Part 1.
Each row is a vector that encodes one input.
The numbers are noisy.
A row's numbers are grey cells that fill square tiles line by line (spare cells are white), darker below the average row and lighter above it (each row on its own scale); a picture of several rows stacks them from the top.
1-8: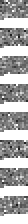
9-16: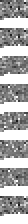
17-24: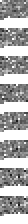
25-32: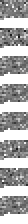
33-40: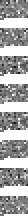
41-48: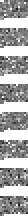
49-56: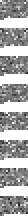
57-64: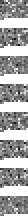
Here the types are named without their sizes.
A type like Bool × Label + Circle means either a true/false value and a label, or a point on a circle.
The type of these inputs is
Circle.
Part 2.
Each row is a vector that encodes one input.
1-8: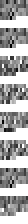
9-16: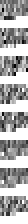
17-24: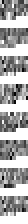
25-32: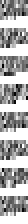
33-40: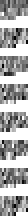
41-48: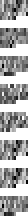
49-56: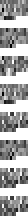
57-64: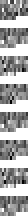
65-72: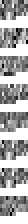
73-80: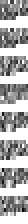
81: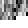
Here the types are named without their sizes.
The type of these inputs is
Label.
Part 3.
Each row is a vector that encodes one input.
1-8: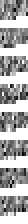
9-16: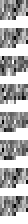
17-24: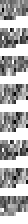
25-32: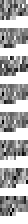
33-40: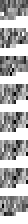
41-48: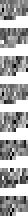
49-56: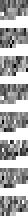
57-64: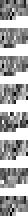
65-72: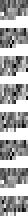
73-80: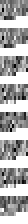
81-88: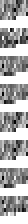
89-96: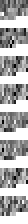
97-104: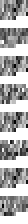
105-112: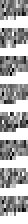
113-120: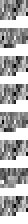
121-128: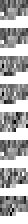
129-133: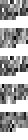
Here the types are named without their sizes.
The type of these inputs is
Label.
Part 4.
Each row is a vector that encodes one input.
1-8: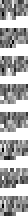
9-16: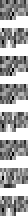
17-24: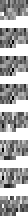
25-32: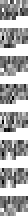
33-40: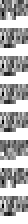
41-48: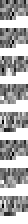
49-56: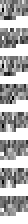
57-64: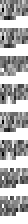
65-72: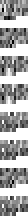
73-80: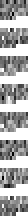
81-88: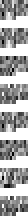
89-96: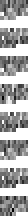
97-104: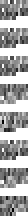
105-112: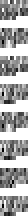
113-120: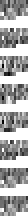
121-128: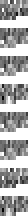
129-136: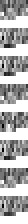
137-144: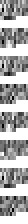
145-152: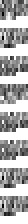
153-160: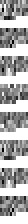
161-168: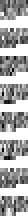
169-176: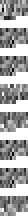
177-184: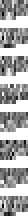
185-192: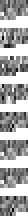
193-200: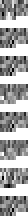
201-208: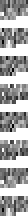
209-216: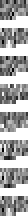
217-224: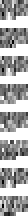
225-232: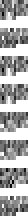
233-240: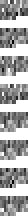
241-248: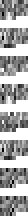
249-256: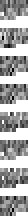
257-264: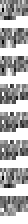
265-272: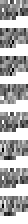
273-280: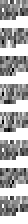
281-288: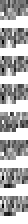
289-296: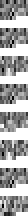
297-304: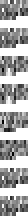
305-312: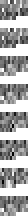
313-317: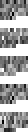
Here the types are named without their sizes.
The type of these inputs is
Label.
